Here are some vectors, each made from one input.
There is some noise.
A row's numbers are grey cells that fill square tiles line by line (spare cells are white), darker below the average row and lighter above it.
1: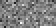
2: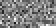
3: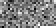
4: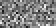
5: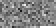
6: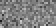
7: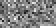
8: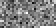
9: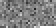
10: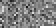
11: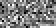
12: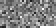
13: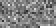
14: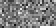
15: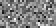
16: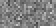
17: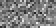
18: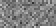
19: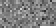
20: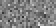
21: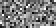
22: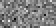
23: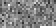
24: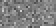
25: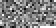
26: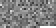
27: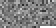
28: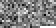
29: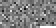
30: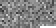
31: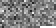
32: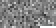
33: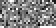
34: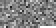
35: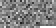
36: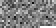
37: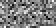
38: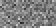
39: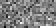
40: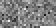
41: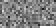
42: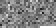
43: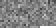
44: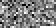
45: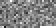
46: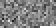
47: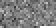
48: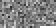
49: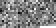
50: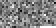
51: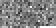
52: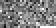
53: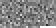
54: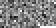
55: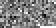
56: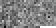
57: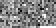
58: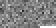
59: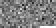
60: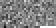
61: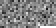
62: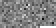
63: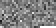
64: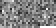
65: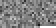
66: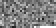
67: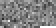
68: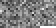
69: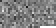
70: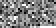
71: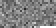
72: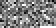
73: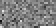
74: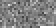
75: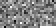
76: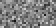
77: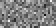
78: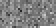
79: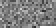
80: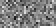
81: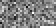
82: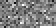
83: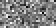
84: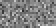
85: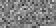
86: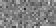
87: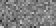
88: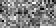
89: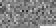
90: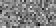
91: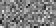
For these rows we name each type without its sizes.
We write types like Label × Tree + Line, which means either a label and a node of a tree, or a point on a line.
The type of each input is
Line × Tree × Tree.
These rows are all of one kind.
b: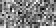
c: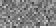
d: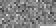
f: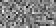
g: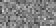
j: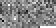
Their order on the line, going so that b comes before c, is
j, g, b, f, c, d.
